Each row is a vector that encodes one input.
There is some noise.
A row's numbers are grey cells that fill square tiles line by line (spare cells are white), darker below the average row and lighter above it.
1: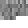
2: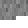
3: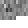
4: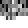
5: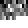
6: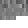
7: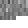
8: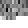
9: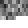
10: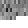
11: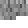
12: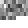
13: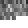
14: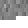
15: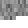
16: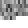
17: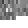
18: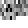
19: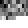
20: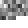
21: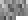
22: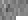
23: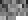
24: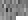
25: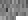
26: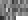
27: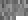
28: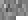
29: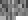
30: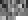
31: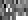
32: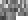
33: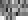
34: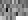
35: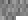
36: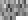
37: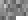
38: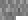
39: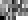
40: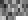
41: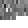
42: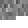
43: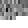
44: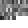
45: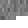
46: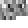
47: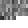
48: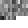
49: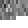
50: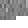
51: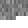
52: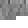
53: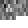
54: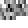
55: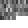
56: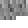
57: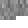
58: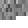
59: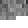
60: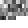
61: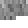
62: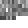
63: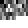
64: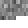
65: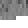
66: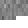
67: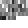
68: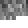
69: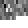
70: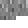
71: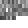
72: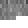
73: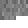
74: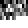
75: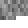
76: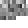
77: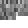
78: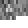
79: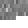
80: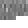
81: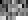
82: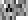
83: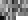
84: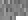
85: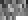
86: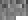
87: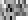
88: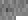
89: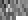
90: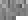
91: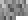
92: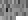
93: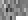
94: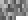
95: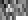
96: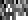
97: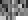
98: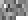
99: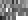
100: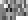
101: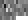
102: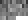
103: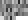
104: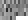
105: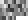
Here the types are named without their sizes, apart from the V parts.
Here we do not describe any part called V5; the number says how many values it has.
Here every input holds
a list of items, each a true/false value and a value of V5.
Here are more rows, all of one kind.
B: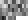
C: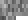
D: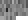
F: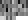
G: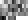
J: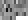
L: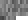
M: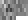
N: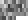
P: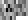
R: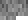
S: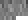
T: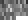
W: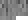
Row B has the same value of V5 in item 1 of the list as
C, R and T.
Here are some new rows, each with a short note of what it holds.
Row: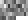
a list of two items
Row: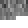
a list of two items
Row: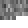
a list of two items
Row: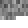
a list of one item
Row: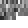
the empty list
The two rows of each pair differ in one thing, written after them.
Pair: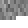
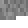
the value of V5 in item 1 of the list
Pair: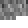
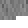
the value of V5 in item 2 of the list
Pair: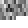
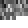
the true/false value in item 1 of the list
